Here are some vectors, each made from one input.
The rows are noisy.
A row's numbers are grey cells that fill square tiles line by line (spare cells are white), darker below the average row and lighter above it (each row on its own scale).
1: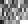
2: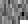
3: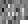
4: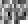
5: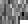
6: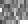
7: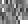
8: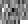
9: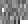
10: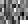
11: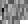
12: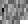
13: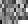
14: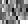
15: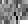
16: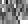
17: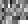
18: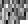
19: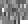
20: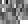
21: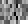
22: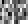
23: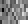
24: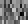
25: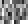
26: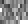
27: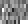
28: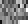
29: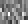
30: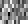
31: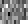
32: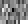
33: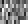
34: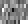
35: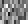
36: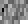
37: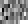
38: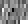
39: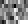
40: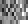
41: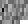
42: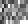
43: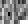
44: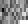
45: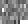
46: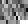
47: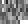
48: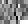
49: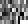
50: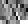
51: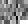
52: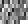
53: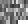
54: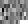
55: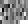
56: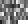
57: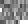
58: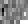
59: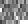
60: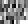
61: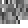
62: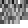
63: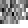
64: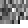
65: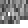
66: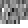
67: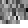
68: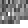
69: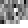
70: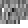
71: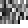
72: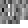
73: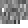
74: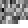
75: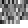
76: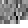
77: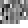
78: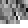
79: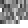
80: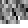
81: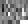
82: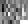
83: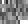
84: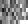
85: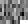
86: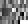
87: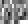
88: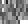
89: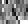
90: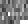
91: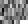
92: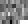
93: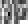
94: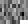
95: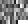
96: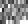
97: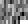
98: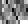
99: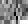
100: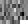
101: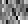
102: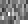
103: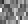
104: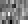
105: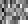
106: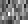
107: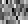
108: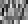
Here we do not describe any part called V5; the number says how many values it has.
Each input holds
either a point on a 4-point line and a true/false value, or two values of V5.
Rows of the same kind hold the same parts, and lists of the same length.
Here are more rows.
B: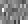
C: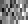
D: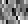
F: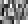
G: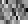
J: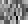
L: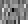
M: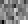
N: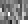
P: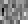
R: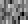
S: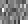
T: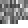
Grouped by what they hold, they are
B, D, G, J, L, S
C, F, M, N, P, R, T

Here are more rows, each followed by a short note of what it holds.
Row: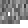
two values of V5
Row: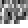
a point on a 4-point line and a true/false value
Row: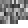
two values of V5
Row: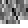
a point on a 4-point line and a true/false value
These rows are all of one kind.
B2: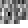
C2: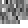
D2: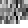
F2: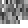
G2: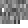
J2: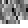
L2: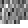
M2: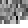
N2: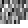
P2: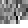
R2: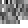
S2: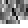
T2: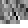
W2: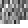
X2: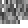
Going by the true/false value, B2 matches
G2, L2, N2 and W2.
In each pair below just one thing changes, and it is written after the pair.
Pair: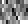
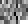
the place on the 4-point line
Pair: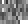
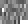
the true/false value
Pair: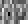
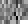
the true/false value
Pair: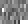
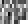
the place on the 4-point line
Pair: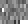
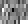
the place on the 4-point line
